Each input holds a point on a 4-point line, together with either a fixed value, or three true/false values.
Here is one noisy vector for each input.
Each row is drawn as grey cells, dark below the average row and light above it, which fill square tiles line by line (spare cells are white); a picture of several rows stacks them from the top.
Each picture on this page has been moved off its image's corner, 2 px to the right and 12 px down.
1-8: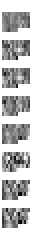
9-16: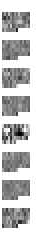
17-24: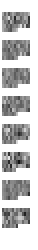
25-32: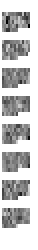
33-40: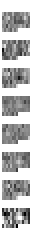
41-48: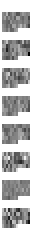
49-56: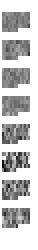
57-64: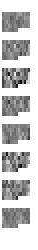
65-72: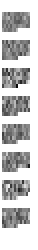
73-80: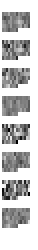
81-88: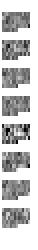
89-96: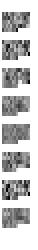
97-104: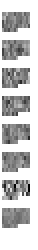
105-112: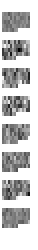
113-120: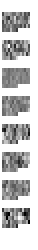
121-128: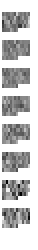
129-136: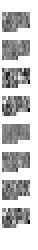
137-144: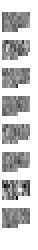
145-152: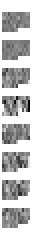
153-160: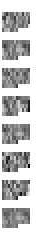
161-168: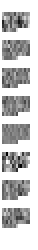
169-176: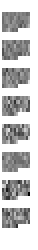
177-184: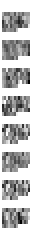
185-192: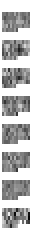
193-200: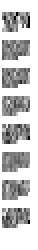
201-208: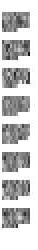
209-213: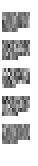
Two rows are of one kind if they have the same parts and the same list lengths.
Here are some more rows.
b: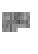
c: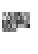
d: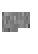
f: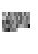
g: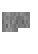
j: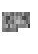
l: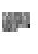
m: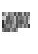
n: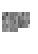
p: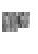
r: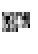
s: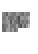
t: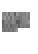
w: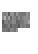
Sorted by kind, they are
b, p, s
c, d, f, g, j, l, m, n, r, t, w

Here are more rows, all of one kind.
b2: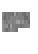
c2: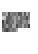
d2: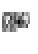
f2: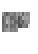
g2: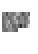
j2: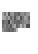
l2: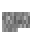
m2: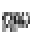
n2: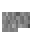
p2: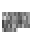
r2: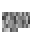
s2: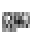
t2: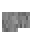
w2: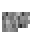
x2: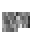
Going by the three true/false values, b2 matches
g2, p2, t2 and w2.
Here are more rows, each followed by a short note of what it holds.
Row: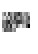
a point on a 4-point line
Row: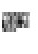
a point on a 4-point line and three true/false values
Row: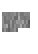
a point on a 4-point line and three true/false values
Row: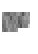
a point on a 4-point line and three true/false values
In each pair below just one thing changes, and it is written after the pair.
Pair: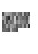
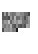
one of the three true/false values
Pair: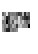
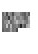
one of the three true/false values
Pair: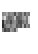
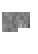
one of the three true/false values
